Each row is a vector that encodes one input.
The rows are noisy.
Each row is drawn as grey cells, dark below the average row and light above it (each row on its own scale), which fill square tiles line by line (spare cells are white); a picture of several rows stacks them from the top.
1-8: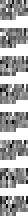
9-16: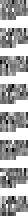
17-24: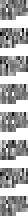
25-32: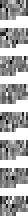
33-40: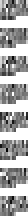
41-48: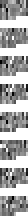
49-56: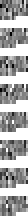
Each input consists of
a node of an 8-node tree and a true/false value.
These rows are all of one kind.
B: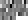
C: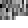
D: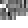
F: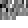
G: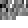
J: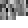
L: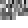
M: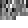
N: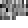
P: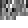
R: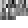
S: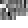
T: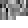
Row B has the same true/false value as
D, L, R and S.
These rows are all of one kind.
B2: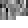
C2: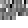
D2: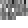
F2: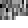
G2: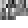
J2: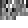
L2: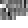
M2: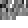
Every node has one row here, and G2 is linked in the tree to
D2 and F2.
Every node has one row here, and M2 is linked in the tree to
B2, D2 and J2.
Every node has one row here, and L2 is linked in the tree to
J2.
